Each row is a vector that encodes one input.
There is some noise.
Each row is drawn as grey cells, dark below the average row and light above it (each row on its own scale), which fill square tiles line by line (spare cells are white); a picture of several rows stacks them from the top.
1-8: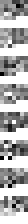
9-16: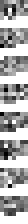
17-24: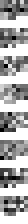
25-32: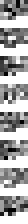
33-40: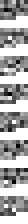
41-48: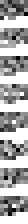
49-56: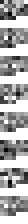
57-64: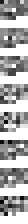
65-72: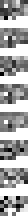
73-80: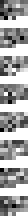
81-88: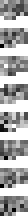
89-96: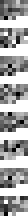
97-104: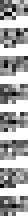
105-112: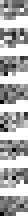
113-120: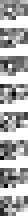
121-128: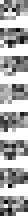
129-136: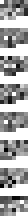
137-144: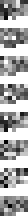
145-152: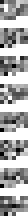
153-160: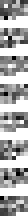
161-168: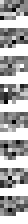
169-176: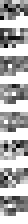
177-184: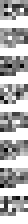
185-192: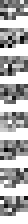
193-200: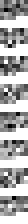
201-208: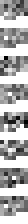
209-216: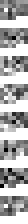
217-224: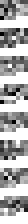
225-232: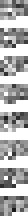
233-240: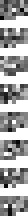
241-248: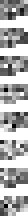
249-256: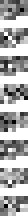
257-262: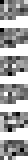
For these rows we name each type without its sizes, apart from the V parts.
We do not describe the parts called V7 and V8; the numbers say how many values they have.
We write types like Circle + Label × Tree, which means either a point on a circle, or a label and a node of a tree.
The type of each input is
Bool × Line + (Tree + V8) × V7.
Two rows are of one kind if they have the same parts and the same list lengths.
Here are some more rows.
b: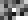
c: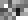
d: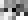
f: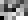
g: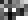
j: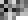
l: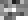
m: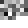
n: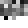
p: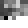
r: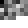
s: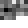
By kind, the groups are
b, f, g, r, s
c, j, n, p
d, l, m

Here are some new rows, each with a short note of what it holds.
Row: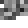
a value of V7 and a value of V8
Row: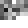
a point on a line and a true/false value
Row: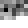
a value of V7 and a value of V8
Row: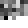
a point on a line and a true/false value
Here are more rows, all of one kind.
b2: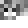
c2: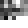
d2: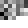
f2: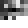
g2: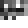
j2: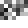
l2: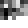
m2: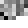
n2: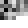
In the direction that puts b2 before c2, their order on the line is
g2, f2, n2, b2, c2, m2, j2, d2, l2.
